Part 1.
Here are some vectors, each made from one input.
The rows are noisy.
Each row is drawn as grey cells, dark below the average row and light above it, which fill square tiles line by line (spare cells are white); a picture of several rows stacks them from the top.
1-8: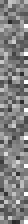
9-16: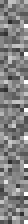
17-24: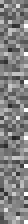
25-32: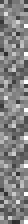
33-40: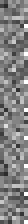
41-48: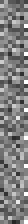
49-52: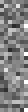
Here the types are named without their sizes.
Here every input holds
a point on a line.
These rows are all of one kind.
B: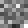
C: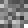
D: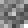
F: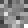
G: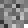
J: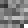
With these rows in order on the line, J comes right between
D and G.
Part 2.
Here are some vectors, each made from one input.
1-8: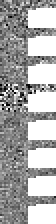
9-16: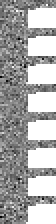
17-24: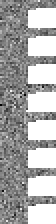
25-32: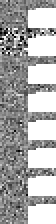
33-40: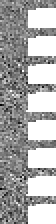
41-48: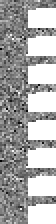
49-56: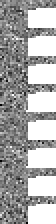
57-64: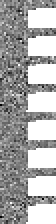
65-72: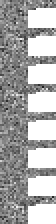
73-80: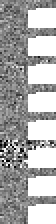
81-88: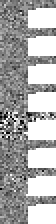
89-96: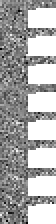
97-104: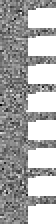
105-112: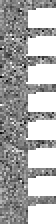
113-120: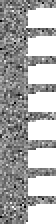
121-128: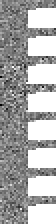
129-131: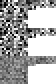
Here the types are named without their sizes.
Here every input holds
either a fixed value, or a node of a tree.
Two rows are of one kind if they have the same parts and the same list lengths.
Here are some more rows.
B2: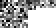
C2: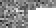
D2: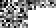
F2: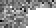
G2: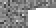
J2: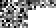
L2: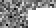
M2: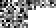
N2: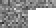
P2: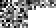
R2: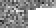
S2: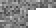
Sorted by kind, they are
B2, D2, J2, M2, P2
C2, F2, G2, L2, N2, R2, S2

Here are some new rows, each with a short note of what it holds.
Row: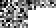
a fixed value
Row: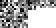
a fixed value
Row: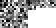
a fixed value
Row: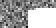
a node of a tree
